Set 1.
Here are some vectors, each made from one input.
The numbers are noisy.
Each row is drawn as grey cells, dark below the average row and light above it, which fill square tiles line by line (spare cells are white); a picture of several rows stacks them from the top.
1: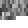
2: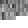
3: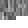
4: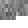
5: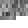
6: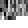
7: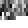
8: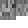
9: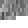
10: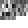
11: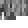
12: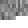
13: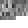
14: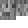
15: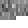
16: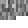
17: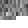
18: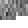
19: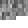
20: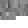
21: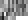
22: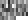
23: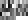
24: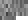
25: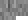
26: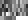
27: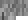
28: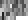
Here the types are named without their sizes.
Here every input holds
a point on a line.
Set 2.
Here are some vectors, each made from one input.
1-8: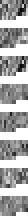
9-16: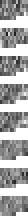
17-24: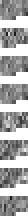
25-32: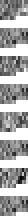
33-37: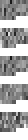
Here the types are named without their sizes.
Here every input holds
a node of a tree.
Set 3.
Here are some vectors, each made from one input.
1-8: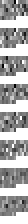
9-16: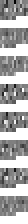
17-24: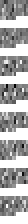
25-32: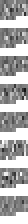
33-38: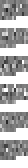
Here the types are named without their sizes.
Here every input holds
a point on a line.
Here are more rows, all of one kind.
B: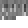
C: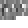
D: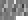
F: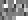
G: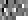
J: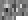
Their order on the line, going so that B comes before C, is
J, F, D, B, C, G.
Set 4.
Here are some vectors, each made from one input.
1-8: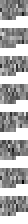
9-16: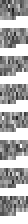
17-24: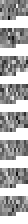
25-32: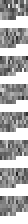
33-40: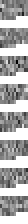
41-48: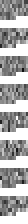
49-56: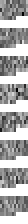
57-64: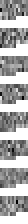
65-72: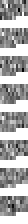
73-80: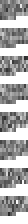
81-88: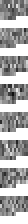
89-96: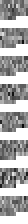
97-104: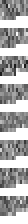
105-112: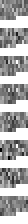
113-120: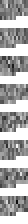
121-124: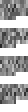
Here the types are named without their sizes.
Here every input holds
a point on a line.
